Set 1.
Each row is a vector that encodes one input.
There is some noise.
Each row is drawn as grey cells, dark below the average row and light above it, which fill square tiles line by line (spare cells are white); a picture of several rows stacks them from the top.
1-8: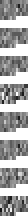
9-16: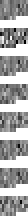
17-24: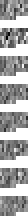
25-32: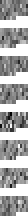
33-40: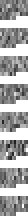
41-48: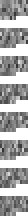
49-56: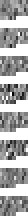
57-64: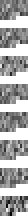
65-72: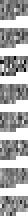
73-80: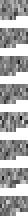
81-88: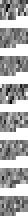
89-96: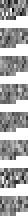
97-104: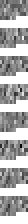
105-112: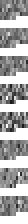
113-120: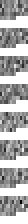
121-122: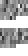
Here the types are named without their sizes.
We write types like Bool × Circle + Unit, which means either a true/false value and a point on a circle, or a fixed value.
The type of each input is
Bool × Bool × Bool × Bool + Circle.
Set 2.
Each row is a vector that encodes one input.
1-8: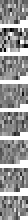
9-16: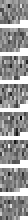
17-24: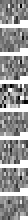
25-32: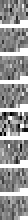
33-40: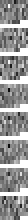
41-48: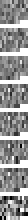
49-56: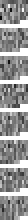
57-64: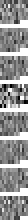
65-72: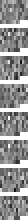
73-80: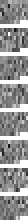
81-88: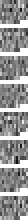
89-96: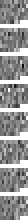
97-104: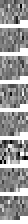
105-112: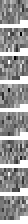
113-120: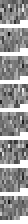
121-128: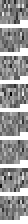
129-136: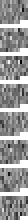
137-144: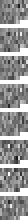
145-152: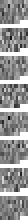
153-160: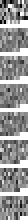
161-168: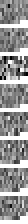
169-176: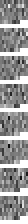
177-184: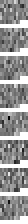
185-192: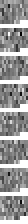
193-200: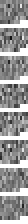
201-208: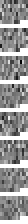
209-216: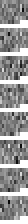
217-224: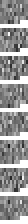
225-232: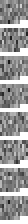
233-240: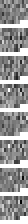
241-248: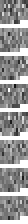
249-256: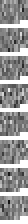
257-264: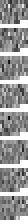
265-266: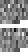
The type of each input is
List2(Line12).
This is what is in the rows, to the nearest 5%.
All of them are lists of up to two points on a 12-point line: about 5% are empty, 55% hold one and 40% two.
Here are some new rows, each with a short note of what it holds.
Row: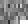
a list of one item
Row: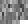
a list of one item
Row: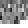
a list of two items
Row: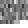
a list of one item
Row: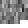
a list of one item
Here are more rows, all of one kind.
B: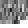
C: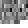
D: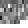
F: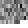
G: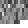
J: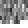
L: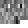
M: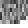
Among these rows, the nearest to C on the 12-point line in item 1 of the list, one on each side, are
G and J.
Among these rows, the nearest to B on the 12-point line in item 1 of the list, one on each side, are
J and M.
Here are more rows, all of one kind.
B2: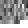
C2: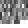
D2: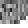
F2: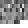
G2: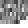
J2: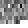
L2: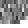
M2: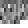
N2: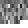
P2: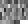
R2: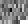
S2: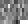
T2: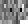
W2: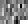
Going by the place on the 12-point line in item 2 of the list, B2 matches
C2, F2 and M2.
